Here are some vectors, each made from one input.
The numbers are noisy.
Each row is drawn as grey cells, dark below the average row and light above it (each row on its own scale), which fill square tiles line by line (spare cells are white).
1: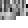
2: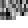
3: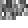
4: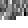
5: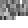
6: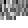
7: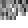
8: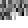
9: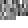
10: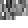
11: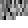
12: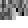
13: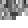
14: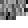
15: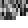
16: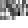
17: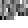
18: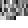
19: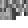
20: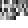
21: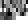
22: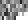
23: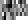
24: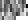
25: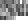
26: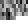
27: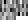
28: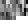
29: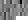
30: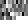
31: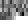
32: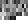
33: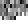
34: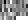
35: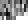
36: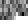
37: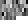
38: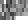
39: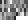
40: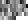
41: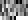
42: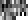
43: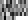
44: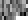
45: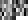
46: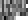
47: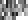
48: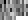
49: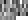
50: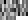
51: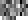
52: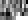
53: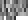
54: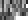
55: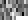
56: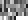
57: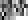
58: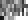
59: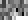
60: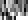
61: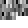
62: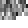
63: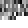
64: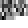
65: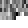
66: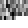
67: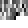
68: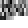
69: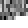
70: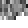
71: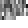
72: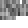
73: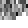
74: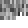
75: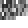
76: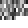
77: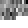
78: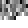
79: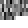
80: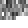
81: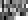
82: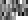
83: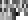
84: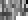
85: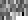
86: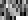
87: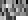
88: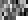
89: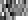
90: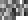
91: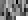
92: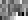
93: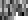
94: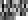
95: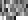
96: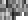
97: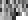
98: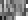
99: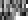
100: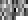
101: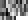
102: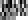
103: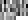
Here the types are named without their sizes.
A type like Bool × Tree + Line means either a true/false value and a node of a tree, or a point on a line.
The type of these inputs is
(Bool × Circle + Unit) × Line.
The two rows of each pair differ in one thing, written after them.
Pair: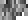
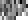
the place on the circle
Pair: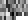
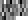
the place on the line
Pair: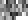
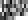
the place on the circle
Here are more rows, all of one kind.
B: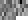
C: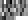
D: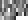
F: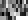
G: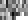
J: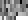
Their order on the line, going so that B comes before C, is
G, B, J, D, C, F.
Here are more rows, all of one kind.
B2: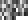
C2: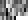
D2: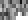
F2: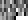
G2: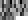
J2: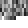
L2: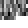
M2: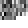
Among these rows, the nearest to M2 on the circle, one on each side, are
C2 and F2.
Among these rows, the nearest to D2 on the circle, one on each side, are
C2 and G2.
